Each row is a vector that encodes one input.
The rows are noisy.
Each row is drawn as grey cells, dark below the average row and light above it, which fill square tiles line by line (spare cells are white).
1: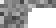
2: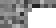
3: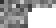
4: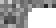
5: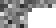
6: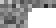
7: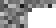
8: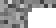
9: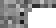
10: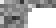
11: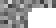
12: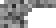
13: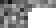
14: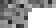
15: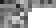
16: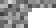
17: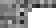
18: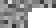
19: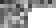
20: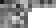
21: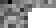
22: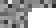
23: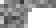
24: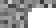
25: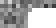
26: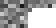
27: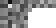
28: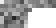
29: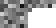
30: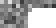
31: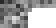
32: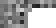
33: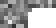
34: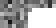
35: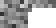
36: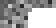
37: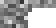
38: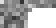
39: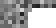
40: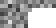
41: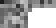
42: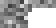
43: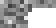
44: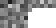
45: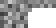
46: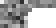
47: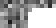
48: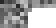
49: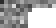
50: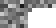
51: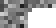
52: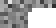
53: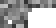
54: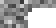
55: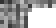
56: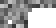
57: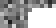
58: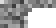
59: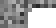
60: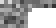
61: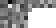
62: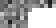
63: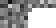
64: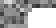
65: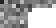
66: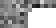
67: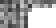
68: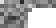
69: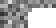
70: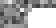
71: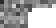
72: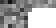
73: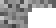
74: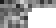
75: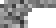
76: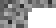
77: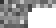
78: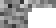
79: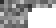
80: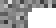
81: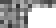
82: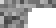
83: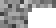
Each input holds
a true/false value, together with either one of 4 labels, or a point on a 5-point line.
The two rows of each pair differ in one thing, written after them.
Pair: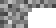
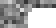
the true/false value
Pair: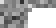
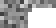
the true/false value
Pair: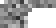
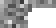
the true/false value
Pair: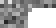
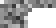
the place on the 5-point line
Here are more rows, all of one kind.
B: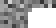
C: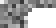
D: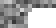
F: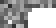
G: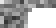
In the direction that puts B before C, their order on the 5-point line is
F, D, B, G, C.
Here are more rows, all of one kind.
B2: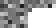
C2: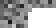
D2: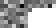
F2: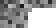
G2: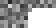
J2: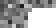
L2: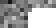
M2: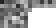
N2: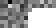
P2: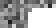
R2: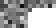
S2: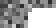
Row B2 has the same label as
D2 and R2.
